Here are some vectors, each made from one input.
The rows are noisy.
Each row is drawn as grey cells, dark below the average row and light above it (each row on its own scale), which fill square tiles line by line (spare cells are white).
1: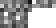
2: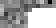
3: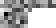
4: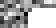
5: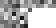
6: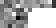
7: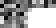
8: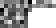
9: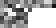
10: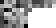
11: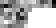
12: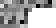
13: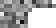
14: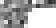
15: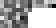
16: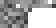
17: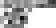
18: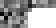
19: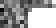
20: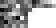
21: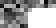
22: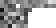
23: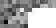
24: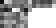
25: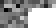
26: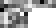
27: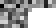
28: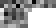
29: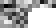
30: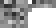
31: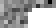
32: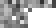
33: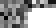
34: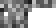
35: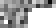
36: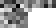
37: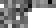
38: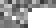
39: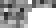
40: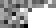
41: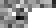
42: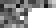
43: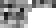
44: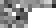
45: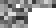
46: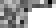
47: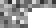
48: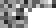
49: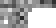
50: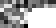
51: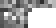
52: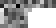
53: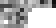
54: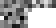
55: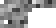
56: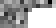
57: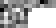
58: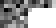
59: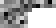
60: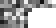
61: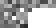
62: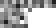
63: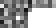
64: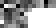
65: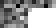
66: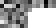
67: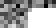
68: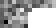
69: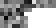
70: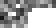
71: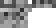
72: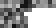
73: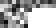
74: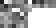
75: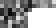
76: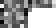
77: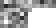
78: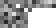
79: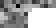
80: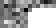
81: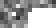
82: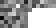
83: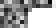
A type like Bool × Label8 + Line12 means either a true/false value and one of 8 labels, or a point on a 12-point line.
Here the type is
Bool × Bool × Bool × Bool × Label6 × Line8.
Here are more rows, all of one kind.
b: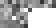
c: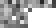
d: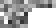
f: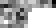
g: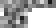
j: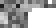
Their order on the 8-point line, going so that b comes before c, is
d, j, g, b, c, f.
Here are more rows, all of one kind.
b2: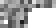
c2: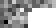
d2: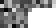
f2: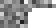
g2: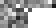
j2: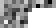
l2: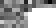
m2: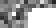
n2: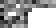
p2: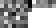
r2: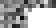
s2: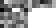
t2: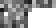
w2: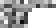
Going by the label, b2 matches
f2, j2 and w2.
